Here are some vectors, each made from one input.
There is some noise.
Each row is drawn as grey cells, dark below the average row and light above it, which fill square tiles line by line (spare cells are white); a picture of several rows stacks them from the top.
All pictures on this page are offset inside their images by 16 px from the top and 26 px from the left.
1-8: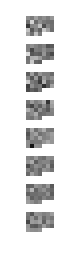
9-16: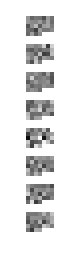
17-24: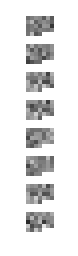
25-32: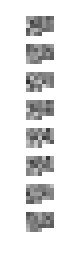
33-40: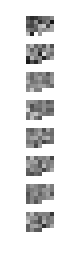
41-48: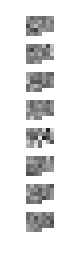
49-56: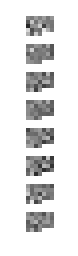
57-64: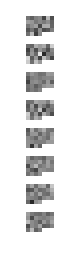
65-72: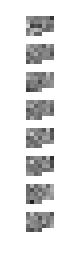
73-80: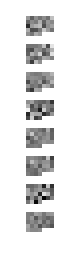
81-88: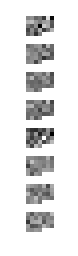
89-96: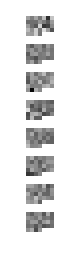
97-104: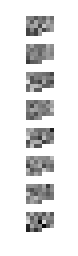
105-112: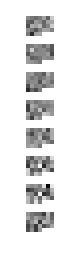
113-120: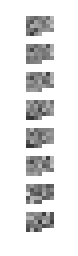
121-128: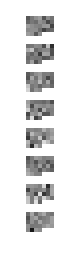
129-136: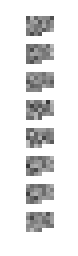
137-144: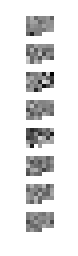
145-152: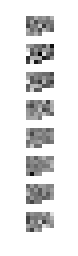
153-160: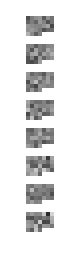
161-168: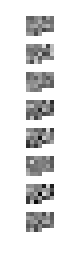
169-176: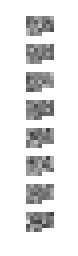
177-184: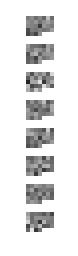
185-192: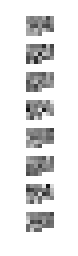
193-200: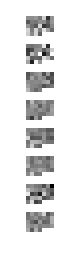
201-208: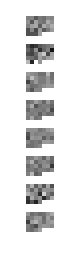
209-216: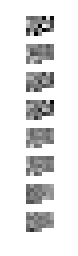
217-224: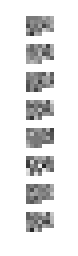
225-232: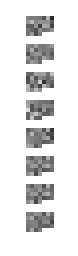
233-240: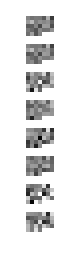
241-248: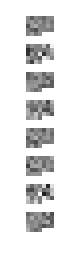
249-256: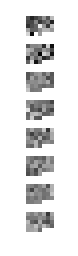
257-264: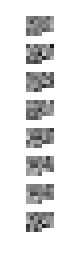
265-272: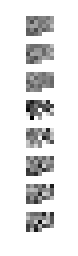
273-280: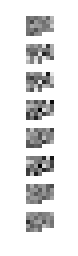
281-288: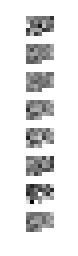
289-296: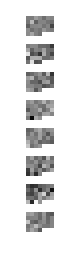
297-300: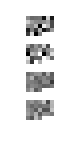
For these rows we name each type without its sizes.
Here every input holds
a list of points on a line.
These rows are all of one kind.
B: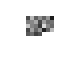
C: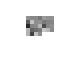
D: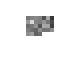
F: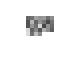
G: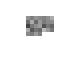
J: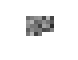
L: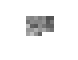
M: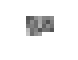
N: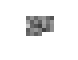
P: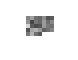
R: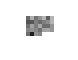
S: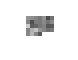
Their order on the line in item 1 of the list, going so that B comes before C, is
L, S, P, N, B, R, C, G, D, J, F, M.
